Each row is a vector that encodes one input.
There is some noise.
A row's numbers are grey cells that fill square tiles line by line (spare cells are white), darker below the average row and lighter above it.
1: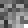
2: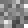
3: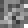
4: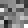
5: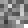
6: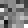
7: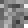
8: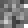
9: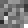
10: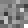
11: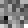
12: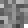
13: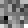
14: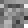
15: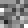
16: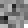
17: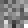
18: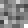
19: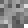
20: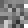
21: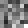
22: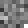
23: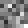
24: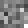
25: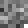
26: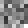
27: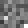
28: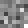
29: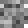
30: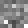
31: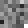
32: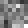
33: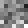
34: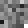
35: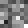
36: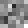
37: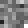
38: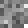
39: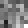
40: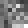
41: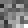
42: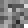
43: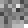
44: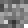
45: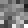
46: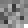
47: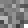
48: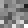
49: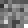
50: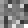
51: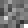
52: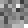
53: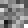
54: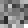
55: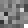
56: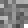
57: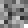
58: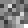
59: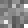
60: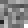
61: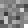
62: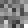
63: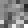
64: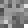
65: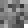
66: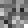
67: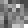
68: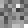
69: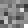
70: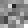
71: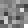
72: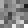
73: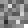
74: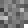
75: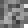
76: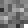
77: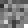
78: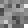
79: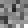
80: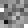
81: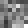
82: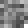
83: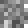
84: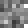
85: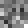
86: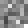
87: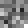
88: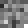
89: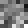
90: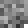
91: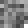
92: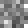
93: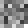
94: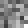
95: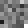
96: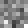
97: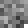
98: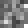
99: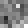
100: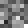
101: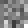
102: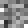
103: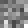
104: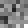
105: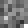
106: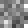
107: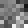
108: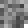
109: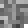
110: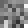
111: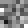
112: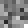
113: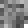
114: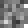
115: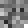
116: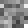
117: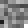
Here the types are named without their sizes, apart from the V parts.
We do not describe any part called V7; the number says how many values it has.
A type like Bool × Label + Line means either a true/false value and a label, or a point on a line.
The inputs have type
Line × (Line + V7).
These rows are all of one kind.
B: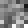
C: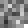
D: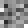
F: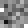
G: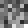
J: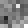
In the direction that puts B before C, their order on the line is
J, F, D, B, C, G.
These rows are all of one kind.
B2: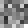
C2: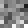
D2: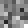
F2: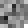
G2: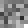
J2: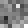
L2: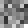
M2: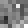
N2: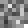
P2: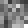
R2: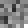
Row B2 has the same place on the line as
C2, G2 and L2.
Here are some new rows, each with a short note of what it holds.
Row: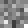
a point on each of two lines
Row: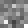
a point on each of two lines
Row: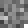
a point on each of two lines
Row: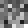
a point on a line and a value of V7
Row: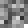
a point on a line and a value of V7
